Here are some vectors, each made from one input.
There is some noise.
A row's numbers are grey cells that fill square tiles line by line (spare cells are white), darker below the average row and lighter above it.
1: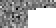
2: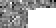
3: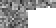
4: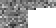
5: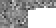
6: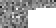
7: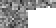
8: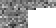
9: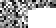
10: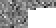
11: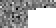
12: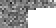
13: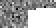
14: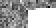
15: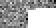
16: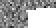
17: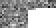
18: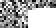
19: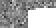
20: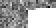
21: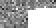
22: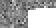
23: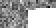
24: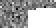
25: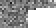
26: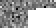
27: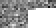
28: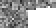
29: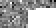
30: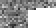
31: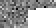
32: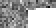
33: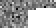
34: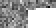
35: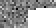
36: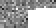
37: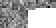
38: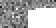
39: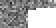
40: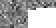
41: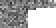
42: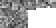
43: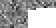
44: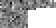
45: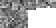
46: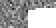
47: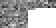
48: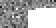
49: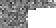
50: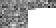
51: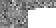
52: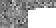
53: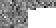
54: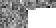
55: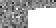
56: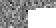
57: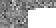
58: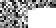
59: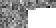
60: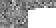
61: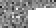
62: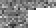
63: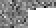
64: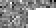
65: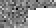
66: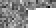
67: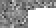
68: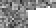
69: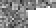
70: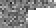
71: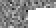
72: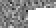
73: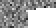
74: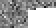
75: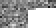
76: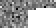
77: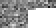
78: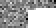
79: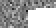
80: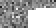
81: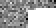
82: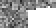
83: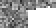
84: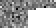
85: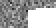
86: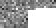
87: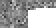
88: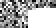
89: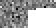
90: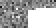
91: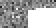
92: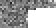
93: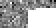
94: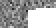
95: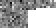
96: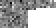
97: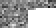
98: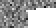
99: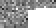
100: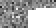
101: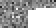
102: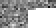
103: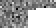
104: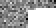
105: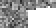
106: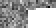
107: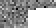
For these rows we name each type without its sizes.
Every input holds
either a fixed value, or four true/false values.
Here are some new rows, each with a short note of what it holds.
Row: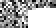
a fixed value
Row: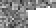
four true/false values
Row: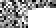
a fixed value
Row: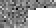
four true/false values
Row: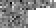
four true/false values
